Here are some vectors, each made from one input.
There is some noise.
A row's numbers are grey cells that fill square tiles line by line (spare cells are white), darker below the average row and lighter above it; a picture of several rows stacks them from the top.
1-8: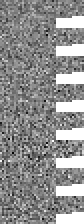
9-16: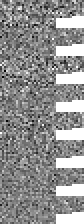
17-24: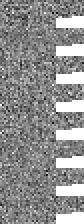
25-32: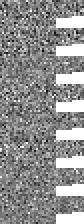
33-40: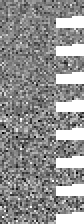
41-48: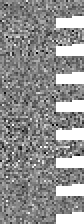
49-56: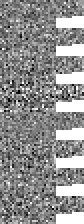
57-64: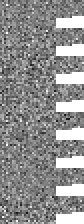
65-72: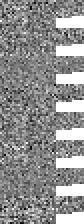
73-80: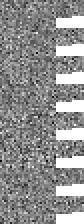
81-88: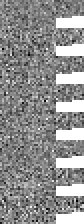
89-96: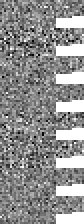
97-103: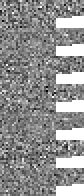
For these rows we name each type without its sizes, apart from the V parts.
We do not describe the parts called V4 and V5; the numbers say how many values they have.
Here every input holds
a value of V5, together with either a point on a circle and a true/false value, or a value of V4.
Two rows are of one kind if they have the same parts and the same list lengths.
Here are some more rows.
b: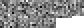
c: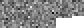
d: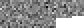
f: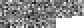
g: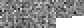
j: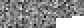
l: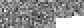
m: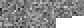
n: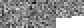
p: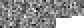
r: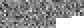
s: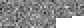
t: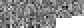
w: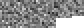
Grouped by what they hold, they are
b, c, g, j, m, p, r, s, w
d, f, l, n, t

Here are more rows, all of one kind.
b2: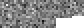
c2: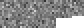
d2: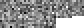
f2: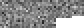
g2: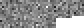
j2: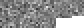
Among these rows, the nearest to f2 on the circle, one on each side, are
b2 and c2.
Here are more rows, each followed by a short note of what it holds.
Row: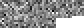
a value of V4 and a value of V5
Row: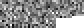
a value of V4 and a value of V5
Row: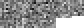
a value of V4 and a value of V5
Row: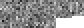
a value of V4 and a value of V5
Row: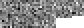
a value of V4 and a value of V5
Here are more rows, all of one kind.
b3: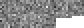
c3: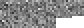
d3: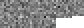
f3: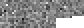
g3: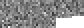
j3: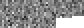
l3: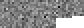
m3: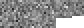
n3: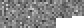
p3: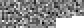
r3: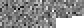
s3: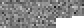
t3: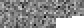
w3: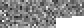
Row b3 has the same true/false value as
c3, m3, r3 and w3.
